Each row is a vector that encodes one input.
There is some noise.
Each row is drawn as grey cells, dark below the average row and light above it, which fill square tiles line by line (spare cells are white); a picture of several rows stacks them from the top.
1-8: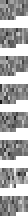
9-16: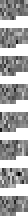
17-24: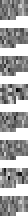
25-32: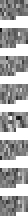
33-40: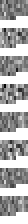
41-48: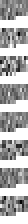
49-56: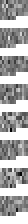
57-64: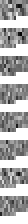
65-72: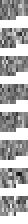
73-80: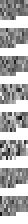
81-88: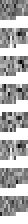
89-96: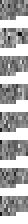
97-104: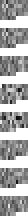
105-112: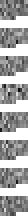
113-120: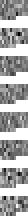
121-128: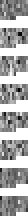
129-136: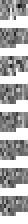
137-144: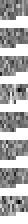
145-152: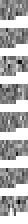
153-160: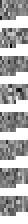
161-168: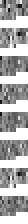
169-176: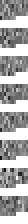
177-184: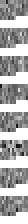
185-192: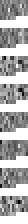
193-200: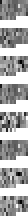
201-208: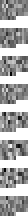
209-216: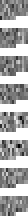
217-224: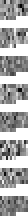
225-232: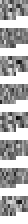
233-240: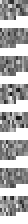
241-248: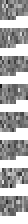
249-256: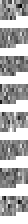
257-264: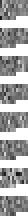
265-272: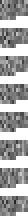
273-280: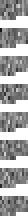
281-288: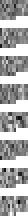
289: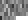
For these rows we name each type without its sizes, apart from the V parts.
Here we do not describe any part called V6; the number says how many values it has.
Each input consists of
either a fixed value, or a node of a tree and a value of V6, or four true/false values.
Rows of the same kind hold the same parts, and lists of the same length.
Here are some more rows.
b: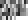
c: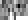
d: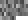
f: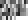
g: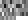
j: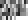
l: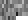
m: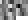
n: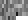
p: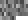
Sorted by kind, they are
b, f, j
c, g, m
d, l, n, p

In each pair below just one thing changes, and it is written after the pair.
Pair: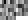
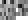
the node of the tree
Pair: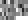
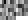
the node of the tree
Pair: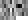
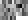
the value of V6
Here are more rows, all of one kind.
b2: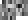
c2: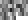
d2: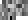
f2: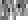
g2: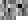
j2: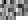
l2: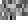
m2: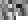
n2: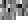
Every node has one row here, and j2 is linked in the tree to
b2 and n2.
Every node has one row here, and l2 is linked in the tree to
d2.
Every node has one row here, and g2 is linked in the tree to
b2 and m2.
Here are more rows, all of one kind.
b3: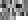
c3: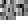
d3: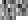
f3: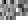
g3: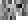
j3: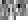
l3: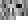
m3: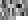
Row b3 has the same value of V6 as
l3 and m3.
